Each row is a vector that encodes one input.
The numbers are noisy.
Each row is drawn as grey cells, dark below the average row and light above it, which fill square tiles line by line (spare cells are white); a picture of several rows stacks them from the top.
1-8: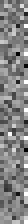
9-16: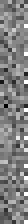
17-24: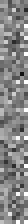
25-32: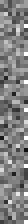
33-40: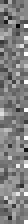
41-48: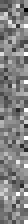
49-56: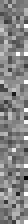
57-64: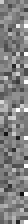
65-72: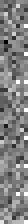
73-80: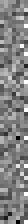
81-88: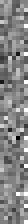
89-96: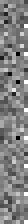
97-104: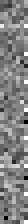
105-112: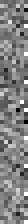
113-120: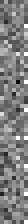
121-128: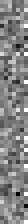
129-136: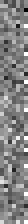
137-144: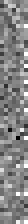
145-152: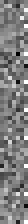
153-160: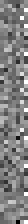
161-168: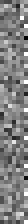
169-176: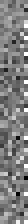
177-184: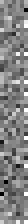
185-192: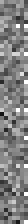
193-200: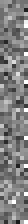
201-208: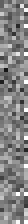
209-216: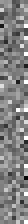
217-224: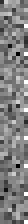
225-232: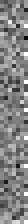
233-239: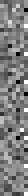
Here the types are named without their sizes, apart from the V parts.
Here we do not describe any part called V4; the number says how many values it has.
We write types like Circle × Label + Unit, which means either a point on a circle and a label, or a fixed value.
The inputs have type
(Bool × Bool × Bool + V4) × Line.
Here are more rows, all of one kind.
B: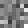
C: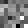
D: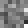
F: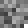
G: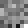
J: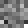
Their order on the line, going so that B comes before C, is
F, B, D, J, G, C.
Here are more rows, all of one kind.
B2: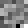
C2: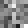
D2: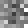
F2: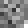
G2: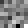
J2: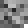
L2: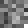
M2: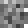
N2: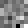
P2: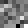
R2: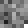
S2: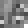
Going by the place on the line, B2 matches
G2, N2 and P2.
